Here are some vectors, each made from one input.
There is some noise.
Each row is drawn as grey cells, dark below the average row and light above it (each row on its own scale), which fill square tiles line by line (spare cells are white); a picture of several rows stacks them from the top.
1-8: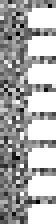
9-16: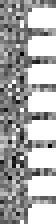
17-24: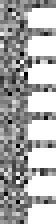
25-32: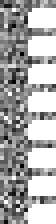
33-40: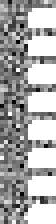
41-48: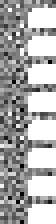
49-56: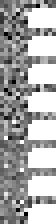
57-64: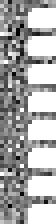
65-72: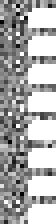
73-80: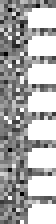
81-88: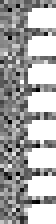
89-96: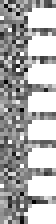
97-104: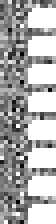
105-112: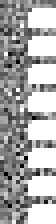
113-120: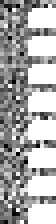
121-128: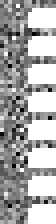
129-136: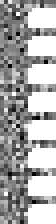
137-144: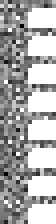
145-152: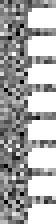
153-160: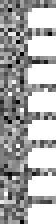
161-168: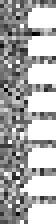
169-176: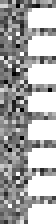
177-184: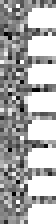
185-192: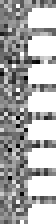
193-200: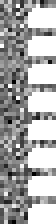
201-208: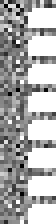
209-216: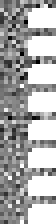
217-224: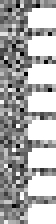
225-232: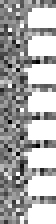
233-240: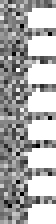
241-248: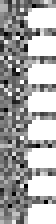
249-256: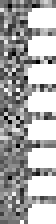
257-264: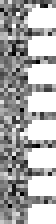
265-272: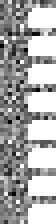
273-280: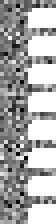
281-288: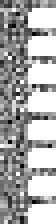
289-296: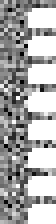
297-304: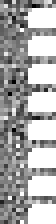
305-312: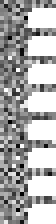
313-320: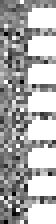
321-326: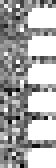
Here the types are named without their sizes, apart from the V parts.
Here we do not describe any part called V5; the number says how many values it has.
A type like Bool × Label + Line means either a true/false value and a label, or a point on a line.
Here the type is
Line + List(Bool × V5).
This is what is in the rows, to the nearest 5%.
About 35% of them hold a point on a line. The rest are lists of items, each a true/false value and a value of V5.
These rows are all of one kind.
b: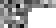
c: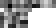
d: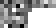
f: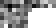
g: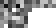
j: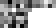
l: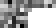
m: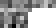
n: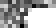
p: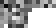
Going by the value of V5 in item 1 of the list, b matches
g and j.
